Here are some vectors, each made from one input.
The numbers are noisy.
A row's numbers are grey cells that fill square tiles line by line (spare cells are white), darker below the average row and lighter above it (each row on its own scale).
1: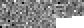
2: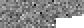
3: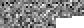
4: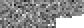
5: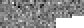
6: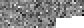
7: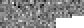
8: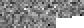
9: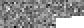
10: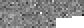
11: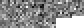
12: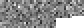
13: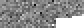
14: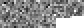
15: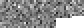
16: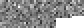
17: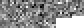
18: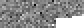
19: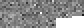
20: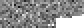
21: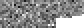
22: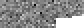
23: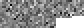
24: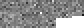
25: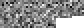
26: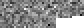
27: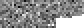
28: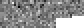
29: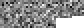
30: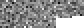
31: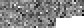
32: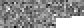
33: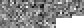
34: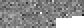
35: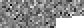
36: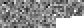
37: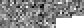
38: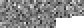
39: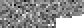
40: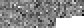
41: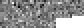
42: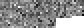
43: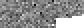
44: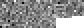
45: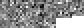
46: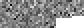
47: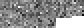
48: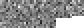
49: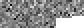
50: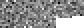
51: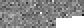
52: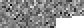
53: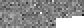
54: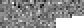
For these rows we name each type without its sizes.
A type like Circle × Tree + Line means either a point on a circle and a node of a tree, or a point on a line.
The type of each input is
Bool × Bool × Bool + Circle.
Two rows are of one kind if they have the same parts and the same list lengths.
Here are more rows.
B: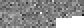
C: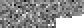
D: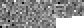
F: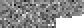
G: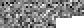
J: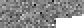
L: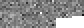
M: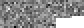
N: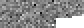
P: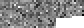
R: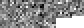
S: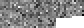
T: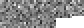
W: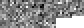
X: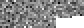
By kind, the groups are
B, C, F, J, L, N, P, R, S, T, W
D, G, M, X

